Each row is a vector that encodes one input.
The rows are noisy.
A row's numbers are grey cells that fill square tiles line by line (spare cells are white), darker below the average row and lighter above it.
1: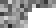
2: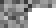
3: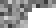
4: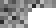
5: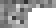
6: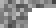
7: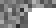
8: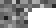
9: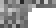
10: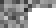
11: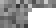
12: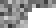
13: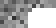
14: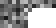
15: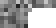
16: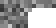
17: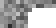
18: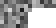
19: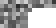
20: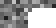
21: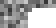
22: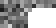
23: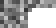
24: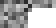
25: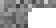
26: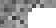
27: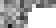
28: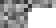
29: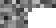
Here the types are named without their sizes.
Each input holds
a node of a tree.
